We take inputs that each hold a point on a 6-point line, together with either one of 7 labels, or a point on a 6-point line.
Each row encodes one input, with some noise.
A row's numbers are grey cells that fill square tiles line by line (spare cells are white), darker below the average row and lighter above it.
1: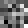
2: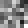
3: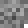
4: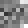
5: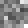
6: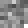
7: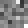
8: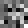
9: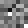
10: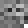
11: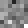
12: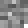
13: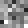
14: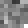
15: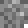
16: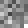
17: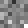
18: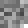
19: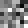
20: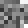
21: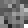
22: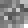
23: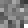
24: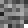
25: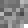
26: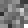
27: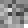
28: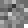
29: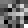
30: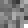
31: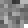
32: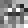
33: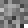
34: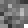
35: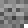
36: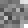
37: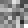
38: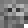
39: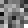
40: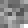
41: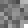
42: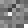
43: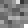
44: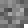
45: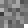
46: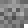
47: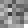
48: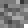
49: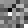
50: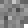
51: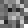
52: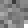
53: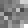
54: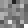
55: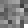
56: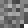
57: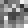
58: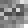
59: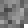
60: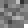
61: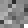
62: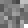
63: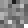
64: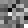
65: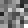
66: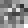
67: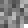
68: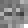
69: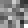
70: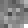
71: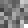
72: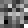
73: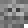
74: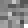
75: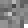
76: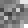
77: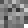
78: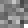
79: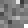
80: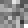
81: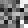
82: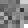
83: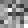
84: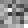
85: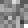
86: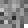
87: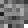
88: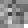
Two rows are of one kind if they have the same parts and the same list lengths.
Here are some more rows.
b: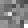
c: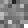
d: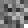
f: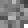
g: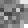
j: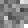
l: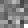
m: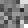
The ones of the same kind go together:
b, d, f, l
c, g, j, m

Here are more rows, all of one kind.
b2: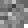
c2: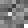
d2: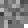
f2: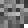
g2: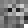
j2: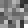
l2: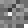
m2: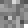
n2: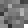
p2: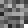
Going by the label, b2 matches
c2 and l2.
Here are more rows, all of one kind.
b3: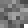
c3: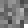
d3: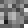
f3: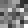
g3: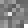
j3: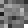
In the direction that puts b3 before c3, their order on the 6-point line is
d3, f3, b3, c3, g3, j3.
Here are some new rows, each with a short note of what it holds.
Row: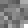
a point on each of two 6-point lines
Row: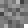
one of 7 labels and a point on a 6-point line
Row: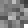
one of 7 labels and a point on a 6-point line
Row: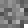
one of 7 labels and a point on a 6-point line
